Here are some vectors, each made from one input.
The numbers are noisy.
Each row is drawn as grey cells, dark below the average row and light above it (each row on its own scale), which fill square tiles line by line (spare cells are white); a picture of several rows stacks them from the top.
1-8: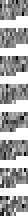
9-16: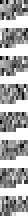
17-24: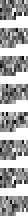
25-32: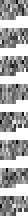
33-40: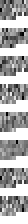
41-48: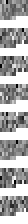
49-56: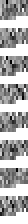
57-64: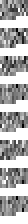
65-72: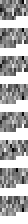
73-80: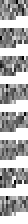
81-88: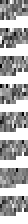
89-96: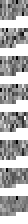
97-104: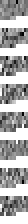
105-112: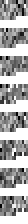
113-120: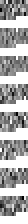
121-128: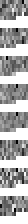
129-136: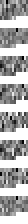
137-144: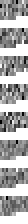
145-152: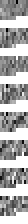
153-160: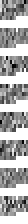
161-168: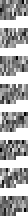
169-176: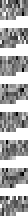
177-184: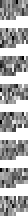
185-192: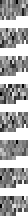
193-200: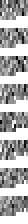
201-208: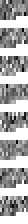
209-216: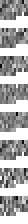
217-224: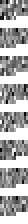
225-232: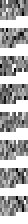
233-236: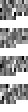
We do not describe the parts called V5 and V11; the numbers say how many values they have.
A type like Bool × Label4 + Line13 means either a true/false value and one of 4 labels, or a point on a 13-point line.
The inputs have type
Line7 + (Line10 + V11) × V5.
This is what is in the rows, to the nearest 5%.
About 25% of them hold a point on a 7-point line. The rest hold a value of V5, together with either a point on a 10-point line, or a value of V11.
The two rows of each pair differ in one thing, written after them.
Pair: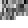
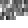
the value of V5
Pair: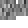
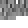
the value of V11
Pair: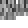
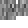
the value of V11
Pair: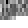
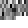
the value of V5
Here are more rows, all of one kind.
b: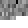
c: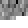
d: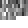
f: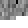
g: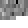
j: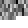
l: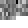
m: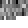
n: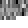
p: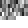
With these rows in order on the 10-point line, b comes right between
f and j.
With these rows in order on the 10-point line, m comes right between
d and g.
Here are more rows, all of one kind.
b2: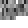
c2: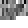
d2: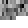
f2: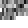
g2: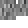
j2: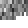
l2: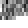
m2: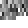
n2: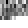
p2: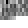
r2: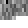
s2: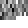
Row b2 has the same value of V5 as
c2, d2 and f2.
